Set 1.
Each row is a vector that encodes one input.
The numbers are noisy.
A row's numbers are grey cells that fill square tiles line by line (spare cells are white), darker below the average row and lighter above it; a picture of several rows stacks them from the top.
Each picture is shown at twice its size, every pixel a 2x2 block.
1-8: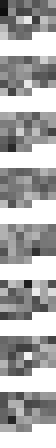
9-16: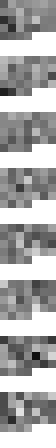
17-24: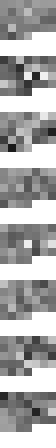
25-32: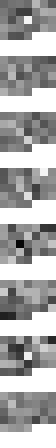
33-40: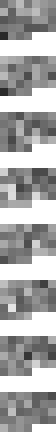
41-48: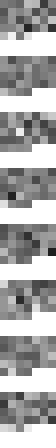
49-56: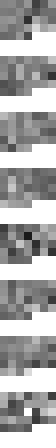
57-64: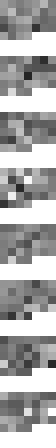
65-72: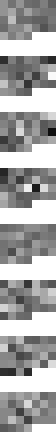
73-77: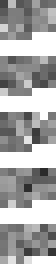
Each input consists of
either one of 7 labels, or four true/false values.
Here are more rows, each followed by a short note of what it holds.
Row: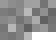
four true/false values
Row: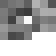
one of 7 labels
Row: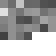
four true/false values
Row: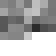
four true/false values
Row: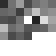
one of 7 labels
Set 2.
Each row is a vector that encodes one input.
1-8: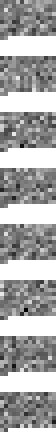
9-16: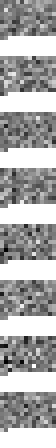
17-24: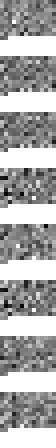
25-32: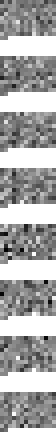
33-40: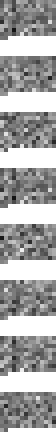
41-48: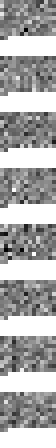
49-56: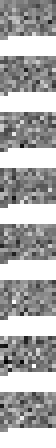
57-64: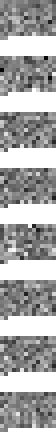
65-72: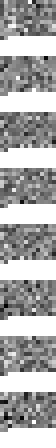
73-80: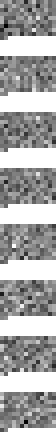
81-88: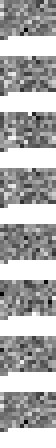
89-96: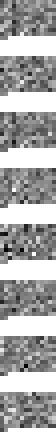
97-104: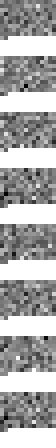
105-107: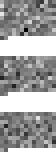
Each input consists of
either a node of a 12-node tree, or three true/false values.
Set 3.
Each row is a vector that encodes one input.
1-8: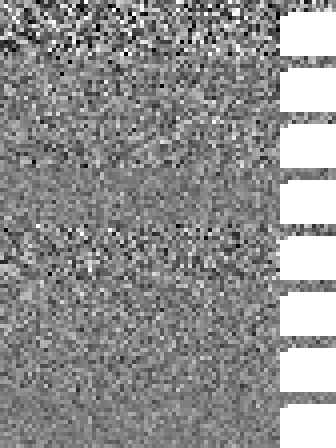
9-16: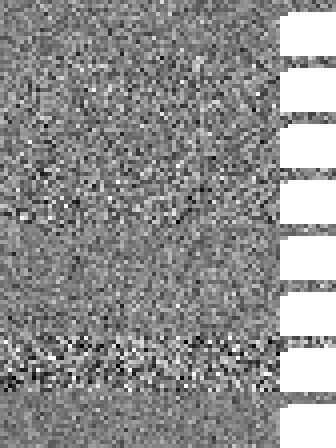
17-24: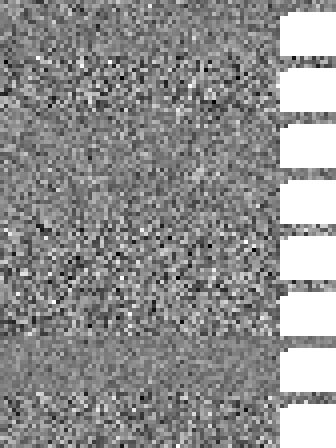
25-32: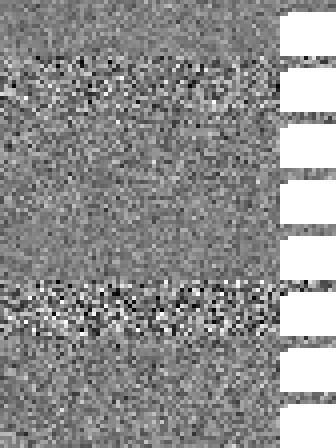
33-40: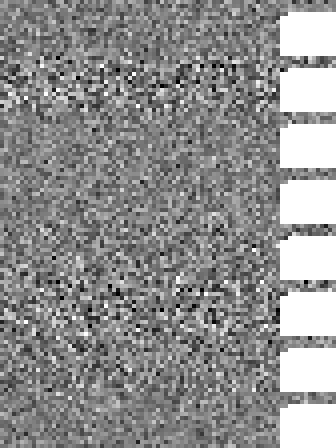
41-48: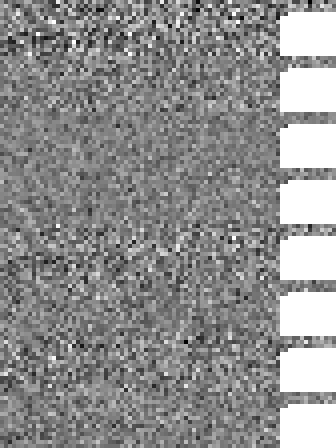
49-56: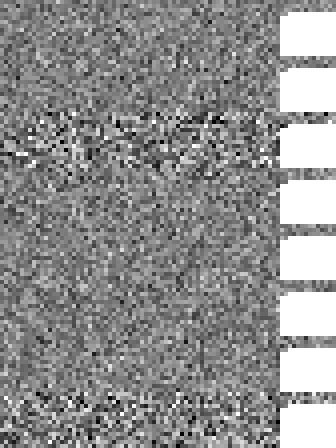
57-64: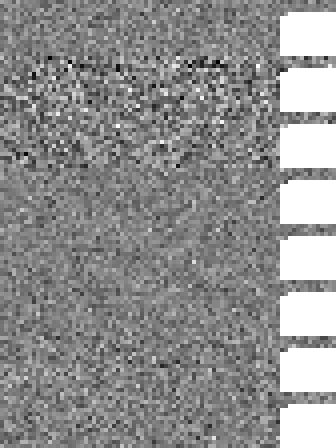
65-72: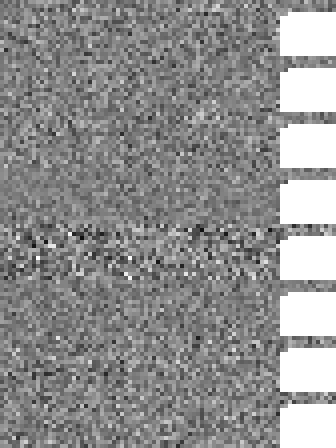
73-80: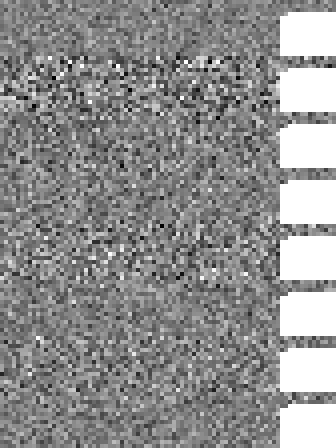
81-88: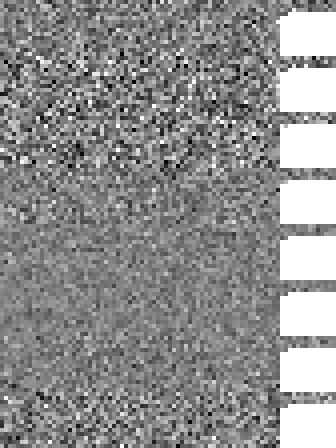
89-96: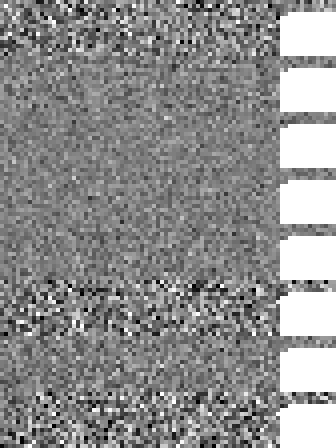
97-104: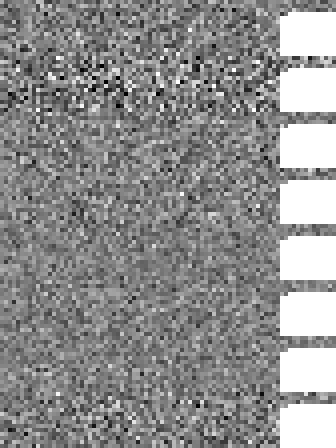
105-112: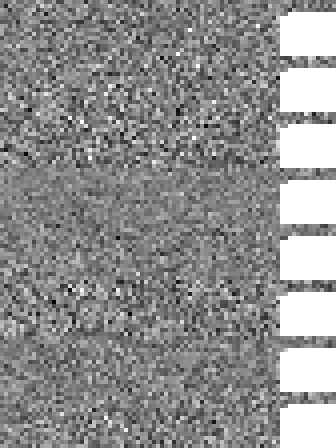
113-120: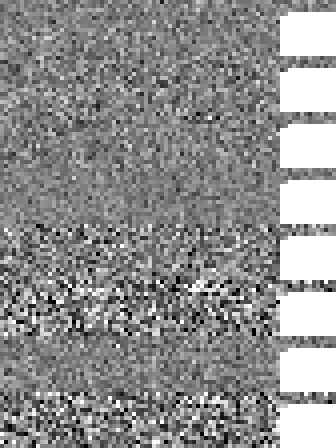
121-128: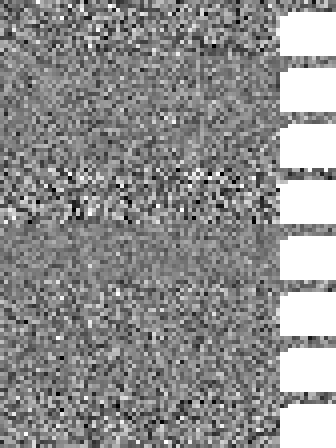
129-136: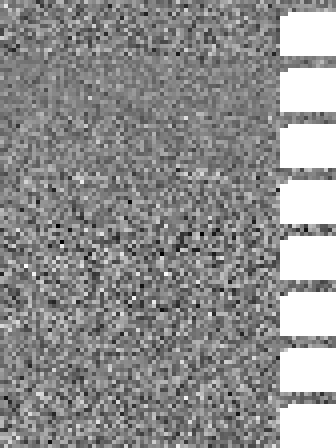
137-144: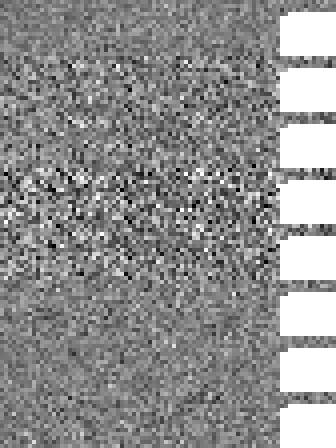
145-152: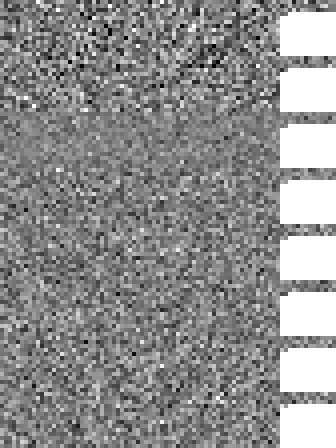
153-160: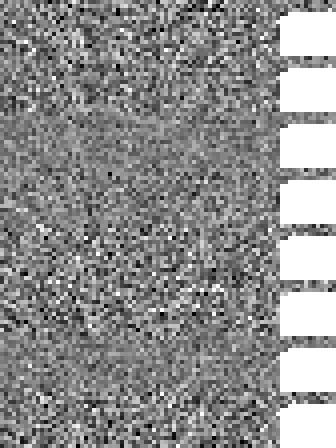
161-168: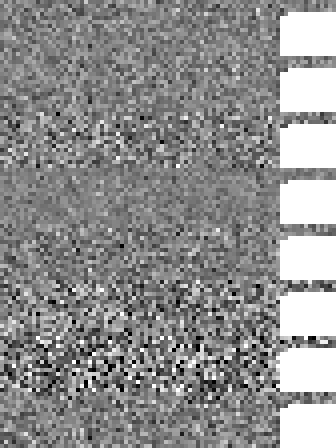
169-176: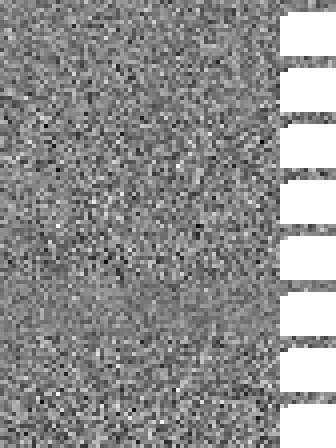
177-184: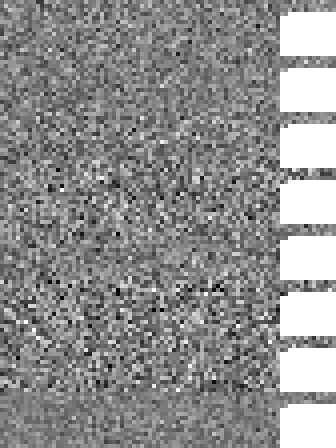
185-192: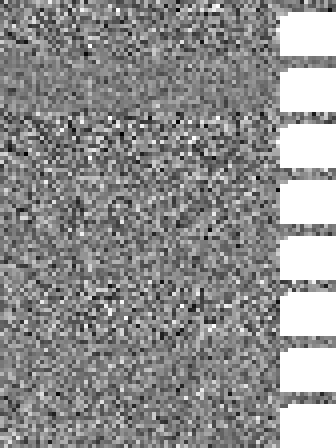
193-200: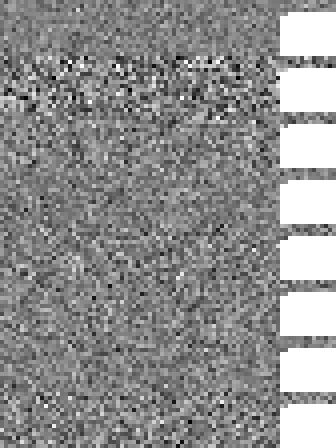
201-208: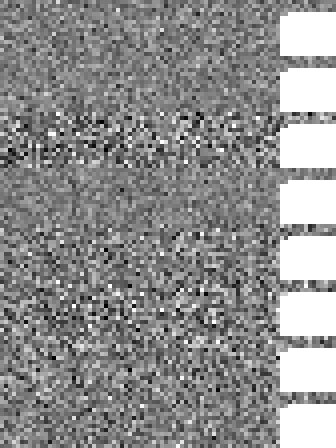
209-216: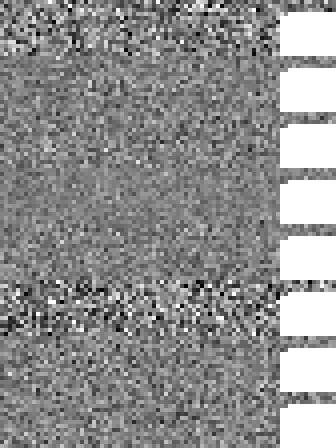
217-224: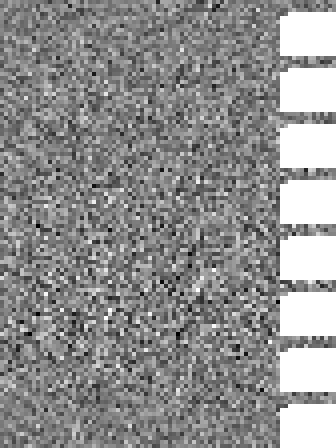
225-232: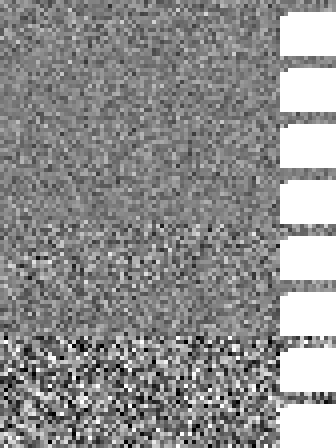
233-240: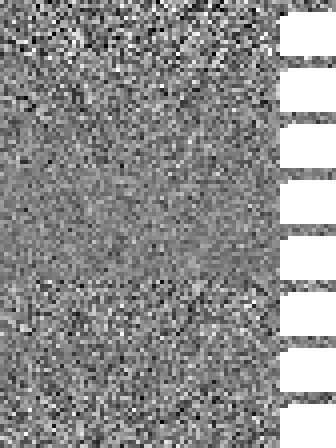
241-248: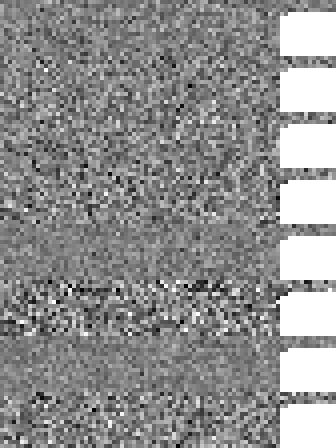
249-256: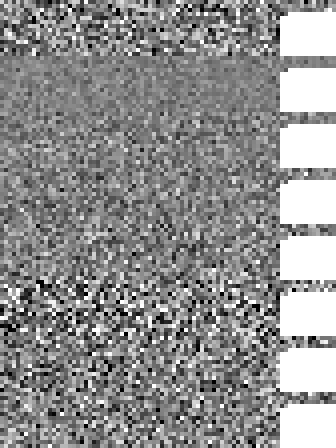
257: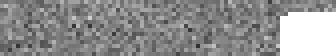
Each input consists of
a point on each of two 15-point circles.
